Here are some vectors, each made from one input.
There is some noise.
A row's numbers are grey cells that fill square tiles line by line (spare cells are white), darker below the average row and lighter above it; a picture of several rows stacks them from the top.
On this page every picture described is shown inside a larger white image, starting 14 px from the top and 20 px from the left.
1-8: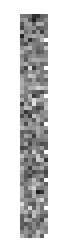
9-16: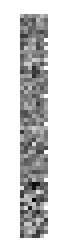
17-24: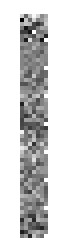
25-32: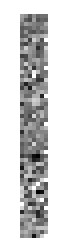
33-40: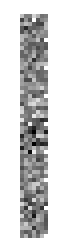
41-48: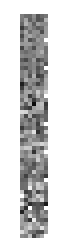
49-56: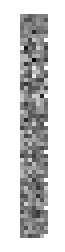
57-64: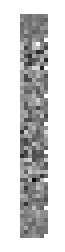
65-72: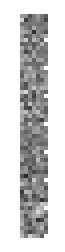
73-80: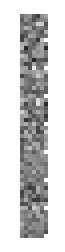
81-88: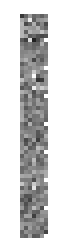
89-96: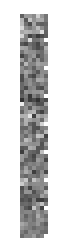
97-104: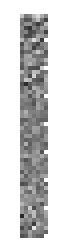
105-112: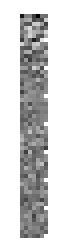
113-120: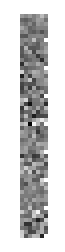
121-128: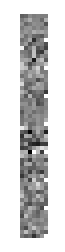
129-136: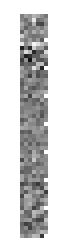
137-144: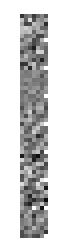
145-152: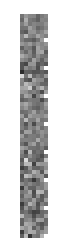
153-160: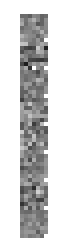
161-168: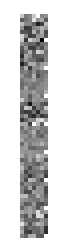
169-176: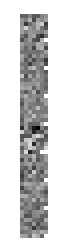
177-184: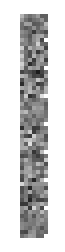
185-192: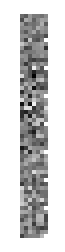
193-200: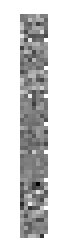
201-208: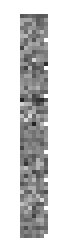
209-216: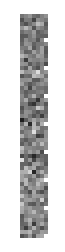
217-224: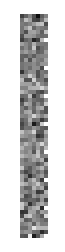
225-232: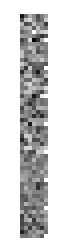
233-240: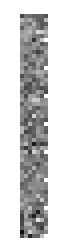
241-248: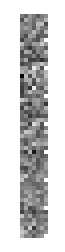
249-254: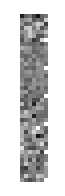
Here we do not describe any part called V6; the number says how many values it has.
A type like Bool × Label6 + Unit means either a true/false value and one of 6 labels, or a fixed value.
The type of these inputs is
List2(Bool × V6).
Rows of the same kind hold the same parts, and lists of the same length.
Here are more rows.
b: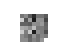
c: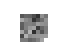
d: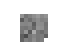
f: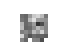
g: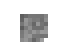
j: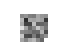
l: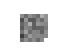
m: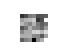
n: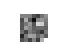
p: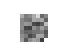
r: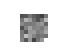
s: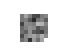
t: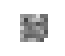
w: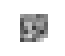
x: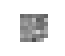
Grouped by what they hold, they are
b, c, n, p, r, s
d, f, g, j, l, m, t, x
w

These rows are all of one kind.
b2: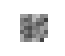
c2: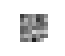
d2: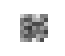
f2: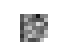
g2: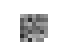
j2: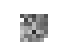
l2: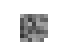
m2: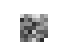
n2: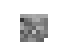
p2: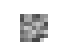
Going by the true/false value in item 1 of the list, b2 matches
f2, l2, m2 and n2.
